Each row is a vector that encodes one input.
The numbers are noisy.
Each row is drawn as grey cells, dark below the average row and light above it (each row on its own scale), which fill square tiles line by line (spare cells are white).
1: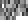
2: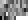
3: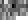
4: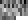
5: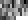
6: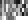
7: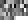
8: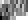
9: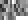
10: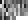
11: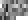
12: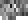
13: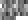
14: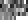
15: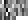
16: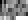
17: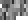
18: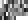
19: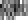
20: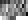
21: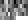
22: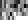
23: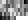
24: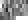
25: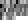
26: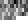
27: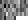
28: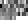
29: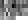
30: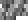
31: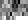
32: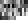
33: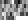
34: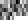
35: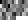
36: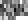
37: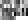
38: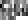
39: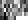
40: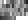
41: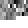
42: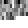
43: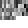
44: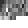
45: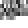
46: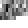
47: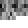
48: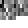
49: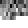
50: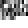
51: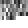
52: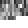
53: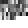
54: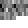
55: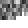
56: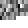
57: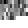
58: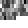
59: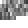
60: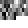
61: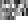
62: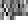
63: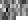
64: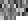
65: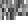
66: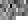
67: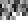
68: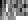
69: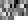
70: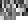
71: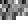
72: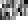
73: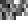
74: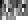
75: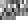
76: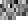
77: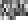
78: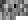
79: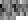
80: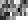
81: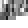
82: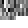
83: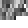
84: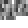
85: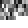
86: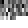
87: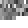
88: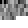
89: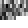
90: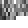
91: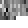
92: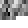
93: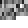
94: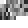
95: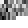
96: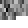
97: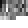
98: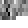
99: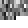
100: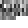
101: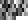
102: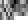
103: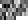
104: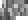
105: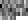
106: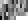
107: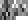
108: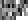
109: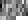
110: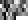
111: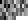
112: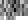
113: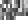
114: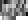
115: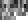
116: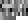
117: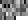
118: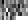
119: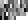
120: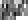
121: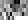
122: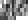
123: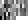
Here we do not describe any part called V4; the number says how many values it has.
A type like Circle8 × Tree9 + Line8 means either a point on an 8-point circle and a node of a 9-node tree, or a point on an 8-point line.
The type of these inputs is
Bool × Label6 + Label5 × V4 + Unit.
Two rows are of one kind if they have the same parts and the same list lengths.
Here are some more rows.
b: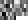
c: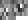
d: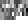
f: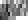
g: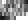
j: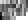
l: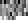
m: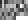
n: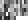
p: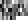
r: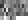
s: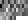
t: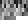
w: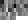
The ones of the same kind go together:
b, f, g, j, n
c, m
d, l, p, r, s, t, w

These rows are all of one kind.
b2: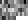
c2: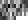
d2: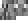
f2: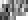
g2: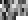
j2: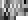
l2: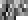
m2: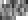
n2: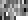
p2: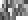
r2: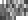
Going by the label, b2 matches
g2, j2, n2 and r2.
